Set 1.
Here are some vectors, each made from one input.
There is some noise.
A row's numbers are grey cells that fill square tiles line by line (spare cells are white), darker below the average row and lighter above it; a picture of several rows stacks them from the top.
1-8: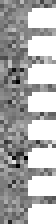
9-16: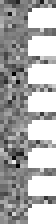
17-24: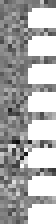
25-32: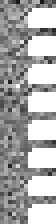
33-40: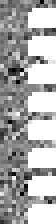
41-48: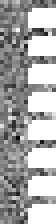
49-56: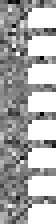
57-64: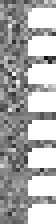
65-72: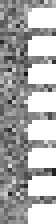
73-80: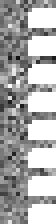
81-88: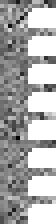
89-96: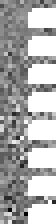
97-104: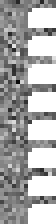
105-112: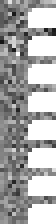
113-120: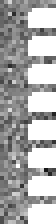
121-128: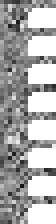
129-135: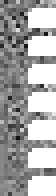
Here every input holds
either a point on a 9-point line, or a point on a 17-point line.
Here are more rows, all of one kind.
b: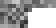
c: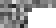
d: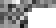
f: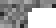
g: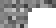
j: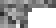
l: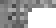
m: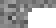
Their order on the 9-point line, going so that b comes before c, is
f, j, b, d, m, c, l, g.
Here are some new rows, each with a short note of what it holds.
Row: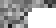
a point on a 17-point line
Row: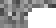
a point on a 9-point line
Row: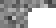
a point on a 9-point line
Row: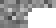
a point on a 9-point line
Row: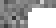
a point on a 17-point line
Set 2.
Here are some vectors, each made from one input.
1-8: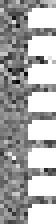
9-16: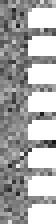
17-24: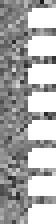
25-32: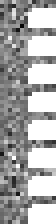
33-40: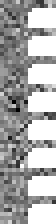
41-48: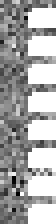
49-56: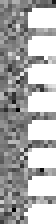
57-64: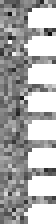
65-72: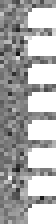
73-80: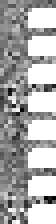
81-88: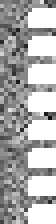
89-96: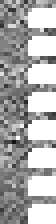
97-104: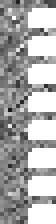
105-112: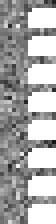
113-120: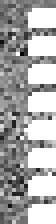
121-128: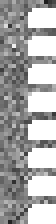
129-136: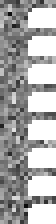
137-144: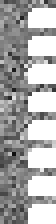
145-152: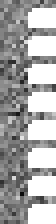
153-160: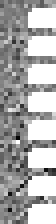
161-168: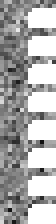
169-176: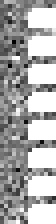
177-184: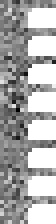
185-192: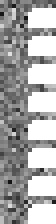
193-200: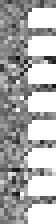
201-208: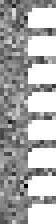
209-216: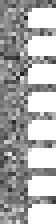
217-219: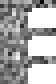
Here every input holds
either a point on an 8-point line, or a point on a 17-point line.
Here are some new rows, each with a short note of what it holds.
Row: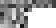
a point on an 8-point line
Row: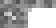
a point on an 8-point line
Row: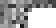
a point on an 8-point line
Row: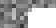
a point on an 8-point line
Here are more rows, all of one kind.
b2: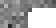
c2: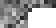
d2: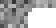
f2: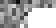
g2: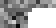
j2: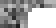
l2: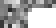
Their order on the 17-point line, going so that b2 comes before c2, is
d2, f2, j2, b2, l2, g2, c2.
